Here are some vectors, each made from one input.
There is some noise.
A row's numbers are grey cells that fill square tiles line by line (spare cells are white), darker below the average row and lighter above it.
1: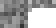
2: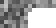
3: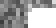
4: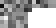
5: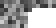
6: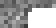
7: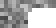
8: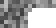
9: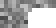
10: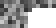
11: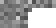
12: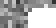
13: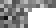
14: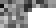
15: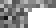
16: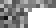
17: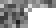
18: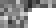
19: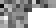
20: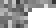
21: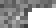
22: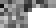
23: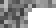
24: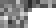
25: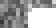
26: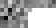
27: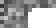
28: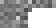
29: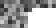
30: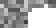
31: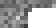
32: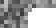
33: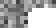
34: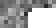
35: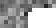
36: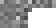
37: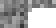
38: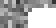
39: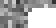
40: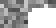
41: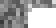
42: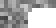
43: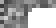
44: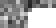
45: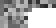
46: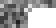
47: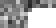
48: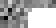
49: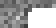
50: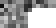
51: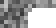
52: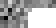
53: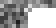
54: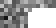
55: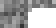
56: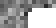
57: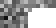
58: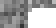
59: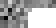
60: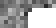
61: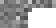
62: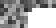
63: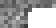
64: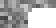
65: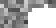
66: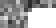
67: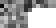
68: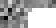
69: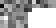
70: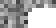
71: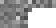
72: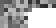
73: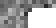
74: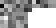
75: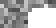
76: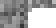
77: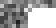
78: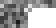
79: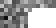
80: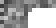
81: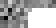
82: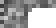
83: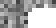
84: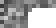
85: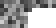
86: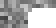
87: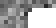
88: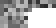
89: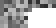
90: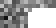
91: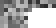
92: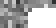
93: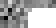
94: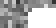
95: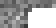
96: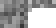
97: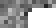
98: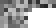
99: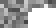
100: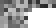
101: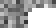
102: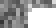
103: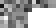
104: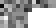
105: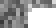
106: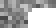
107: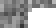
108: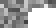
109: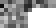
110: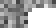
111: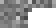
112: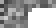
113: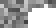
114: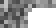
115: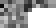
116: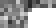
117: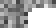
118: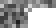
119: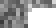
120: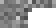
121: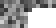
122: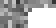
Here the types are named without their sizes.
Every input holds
a point on a line.
